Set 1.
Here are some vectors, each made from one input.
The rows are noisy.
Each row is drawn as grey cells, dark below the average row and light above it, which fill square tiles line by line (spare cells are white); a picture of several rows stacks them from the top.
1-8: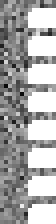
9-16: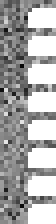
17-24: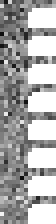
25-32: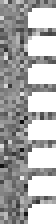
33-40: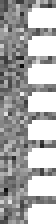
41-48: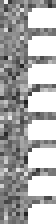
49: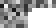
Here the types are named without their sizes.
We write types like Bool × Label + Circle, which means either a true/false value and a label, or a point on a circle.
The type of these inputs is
List(Line).
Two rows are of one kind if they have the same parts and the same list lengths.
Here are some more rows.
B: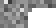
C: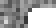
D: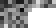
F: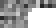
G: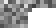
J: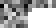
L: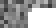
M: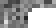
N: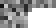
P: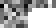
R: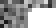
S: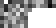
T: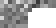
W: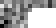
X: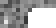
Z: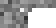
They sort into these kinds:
B, C, G, M, S, T, X, Z
D, F, L, R, W
J, N, P

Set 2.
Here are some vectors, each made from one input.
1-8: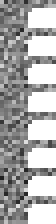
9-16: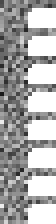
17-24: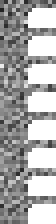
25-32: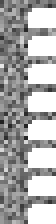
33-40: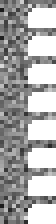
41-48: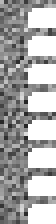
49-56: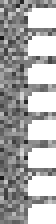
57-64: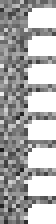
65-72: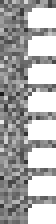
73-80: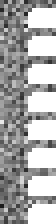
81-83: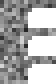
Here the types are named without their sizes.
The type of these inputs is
Bool × Line.
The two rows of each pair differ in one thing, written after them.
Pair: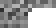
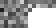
the place on the line
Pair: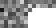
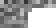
the place on the line
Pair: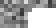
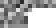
the place on the line
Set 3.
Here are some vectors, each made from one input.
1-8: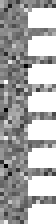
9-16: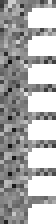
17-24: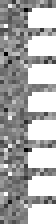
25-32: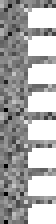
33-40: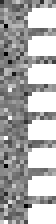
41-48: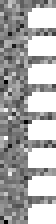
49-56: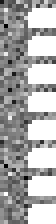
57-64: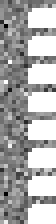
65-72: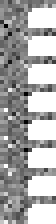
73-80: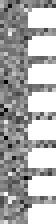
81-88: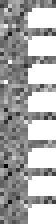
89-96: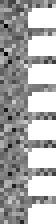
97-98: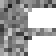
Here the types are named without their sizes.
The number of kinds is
2.
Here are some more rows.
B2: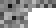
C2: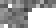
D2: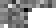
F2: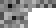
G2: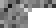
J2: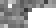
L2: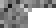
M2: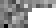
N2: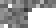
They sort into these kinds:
B2, F2, G2, L2
C2, D2, J2, M2, N2

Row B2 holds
a true/false value.
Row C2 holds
a point on each of two lines and a true/false value.
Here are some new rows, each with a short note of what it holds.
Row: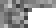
a point on each of two lines and a true/false value
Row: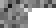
a true/false value
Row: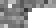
a point on each of two lines and a true/false value
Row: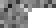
a true/false value
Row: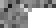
a true/false value
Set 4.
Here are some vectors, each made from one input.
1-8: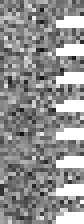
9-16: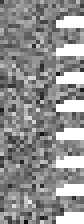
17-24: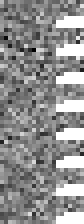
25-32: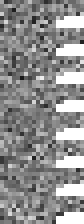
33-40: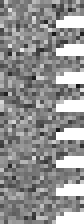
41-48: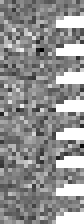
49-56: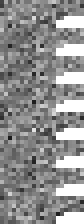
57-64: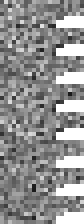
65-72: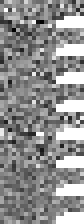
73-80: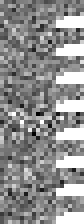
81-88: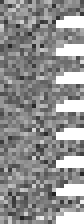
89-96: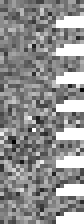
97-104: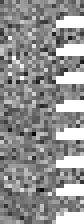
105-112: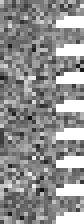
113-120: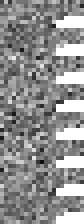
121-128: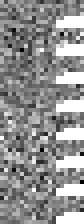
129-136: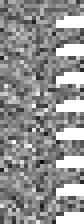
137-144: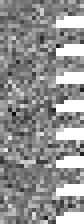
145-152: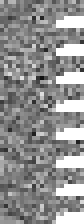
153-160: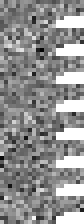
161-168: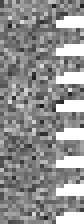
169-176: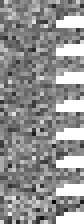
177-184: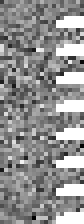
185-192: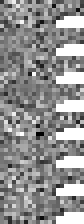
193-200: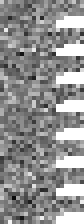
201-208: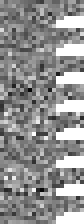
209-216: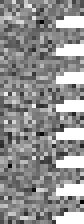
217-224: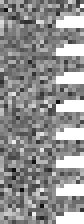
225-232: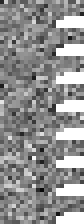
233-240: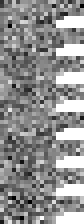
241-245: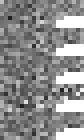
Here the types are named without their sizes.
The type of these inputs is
Line + Tree.
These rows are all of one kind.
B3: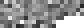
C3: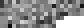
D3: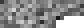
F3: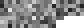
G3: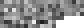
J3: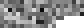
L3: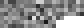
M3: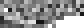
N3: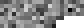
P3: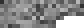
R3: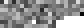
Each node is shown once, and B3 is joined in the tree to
C3.
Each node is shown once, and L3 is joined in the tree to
C3, M3 and P3.
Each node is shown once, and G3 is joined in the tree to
M3.
